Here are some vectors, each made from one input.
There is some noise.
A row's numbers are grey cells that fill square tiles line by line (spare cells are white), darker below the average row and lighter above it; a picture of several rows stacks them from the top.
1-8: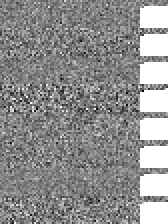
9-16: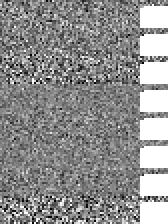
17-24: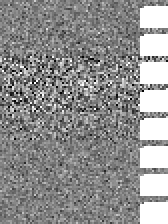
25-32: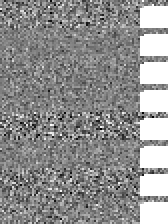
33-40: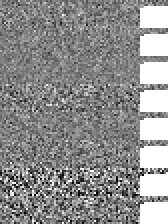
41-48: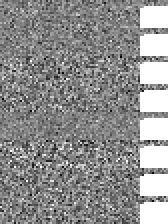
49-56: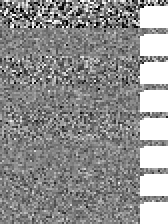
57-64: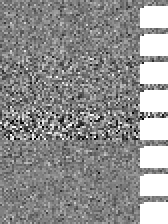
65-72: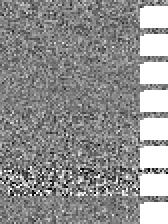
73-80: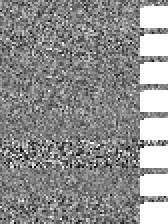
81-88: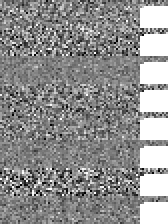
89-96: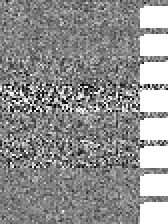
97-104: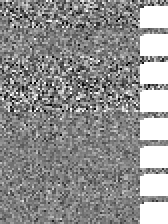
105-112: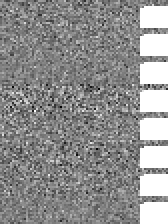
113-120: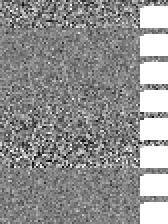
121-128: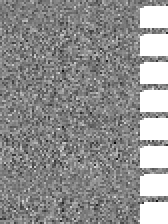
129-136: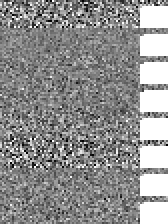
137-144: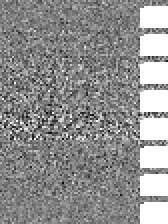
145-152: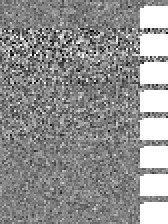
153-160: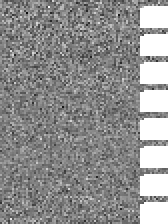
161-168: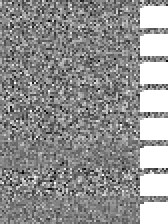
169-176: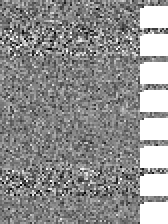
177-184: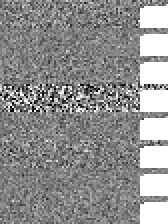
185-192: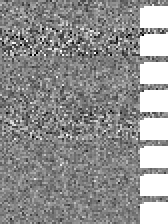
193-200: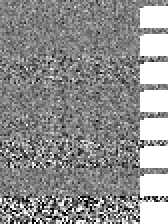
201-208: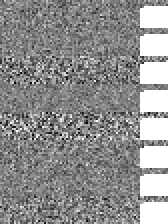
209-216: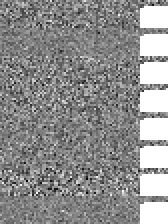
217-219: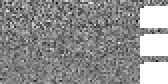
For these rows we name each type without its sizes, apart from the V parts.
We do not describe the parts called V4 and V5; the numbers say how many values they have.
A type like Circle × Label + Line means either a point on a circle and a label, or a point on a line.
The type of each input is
(Line + V4) × (Tree + V5).
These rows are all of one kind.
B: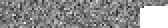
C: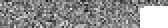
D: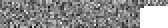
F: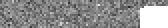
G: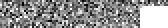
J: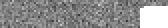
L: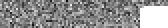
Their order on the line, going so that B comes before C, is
L, B, D, F, J, G, C.
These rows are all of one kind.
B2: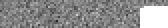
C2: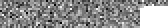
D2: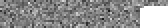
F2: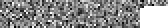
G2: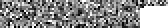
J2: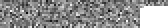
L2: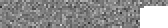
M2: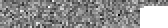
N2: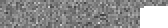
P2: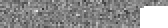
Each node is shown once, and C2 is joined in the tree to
B2 and G2.
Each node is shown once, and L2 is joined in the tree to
D2, N2 and P2.
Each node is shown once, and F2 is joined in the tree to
G2 and J2.
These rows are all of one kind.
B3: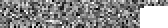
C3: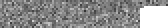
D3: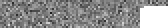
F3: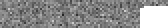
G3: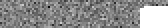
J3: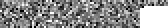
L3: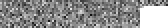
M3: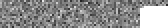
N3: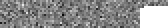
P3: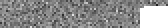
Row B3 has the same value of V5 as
F3, L3 and M3.
